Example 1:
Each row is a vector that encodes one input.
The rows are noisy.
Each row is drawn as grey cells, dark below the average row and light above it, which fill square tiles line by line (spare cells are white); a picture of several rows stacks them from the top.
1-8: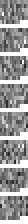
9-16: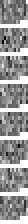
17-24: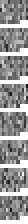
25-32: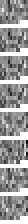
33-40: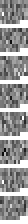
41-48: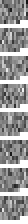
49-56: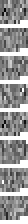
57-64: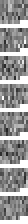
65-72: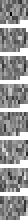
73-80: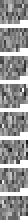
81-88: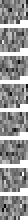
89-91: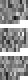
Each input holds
either one of 10 labels, or a point on a 9-point line.
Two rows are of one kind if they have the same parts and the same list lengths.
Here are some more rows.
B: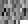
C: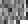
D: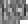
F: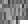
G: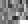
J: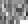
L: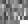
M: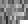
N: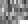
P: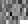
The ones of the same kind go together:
B, D
C, F, G, J, L, M, N, P

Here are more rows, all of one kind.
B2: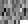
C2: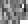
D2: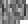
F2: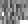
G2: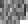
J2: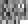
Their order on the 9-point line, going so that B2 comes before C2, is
J2, B2, C2, D2, G2, F2.
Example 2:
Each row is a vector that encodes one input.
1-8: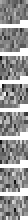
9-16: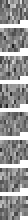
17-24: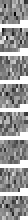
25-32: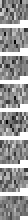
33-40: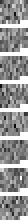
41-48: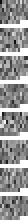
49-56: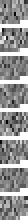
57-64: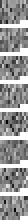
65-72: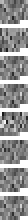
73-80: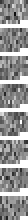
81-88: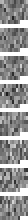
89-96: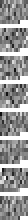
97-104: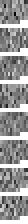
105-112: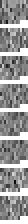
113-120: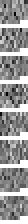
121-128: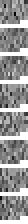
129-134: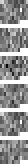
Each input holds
either a point on an 8-point circle, or a node of a 14-node tree.
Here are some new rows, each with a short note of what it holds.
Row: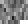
a node of a 14-node tree
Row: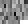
a point on an 8-point circle
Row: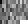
a point on an 8-point circle
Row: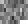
a node of a 14-node tree
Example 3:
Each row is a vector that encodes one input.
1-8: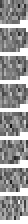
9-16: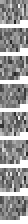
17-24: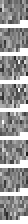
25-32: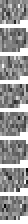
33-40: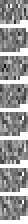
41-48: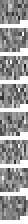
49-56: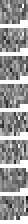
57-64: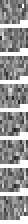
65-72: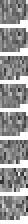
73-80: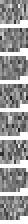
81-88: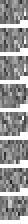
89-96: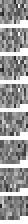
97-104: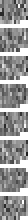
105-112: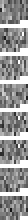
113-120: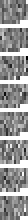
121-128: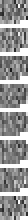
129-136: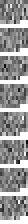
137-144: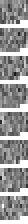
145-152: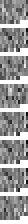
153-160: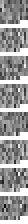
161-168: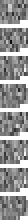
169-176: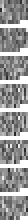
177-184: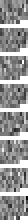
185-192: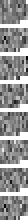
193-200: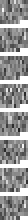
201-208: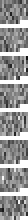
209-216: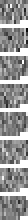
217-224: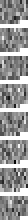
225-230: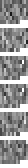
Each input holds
either one of 10 labels, or a point on a 10-point line.
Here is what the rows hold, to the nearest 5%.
About 50% of them hold one of 10 labels. The rest hold a point on a 10-point line.
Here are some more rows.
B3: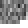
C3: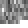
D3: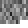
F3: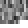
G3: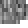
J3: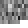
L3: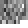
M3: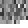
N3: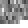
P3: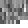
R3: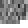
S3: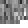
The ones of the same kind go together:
B3, G3, J3, L3, M3, R3
C3, D3, F3, N3, P3, S3

